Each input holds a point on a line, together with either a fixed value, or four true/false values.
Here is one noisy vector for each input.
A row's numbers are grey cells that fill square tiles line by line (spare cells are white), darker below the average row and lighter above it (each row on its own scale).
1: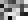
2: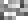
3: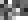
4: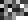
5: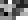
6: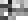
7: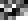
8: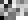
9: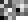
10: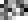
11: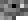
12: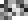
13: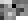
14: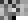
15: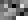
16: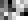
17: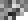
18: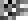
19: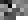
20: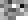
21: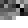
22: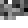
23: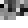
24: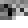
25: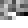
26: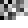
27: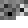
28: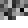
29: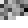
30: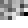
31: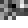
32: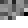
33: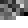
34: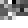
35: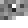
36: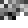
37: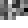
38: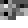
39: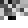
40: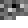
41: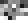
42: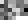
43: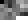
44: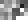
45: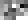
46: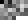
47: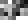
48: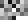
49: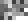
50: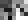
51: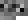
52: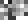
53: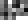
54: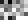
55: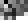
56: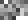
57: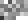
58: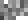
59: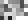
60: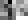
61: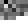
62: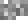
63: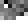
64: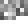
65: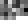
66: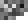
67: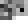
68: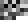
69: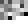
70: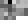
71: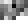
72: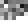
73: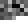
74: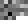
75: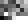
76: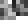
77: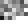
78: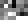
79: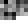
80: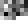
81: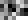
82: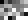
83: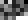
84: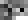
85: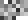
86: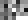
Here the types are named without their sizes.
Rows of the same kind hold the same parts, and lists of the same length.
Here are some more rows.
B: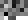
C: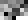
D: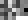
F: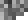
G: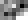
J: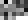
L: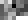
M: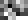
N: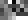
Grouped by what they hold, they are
B, C, F, G, L, M, N
D, J

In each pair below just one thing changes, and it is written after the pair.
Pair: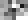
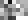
the place on the line
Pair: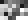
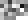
one of the four true/false values
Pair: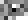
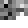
the place on the line
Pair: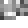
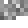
one of the four true/false values
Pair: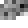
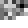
one of the four true/false values
